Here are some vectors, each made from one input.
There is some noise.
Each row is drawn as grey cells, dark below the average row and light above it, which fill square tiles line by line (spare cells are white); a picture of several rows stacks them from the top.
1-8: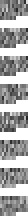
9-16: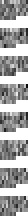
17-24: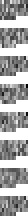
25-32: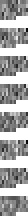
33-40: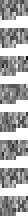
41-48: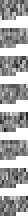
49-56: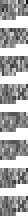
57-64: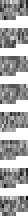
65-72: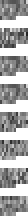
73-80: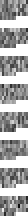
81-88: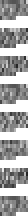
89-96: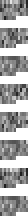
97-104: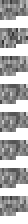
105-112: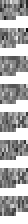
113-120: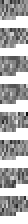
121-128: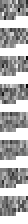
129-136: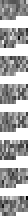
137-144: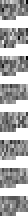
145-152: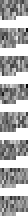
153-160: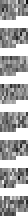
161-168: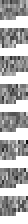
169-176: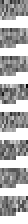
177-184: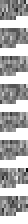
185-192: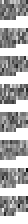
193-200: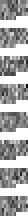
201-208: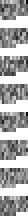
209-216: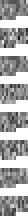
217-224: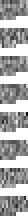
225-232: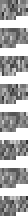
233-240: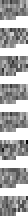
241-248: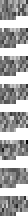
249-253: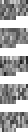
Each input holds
four true/false values.
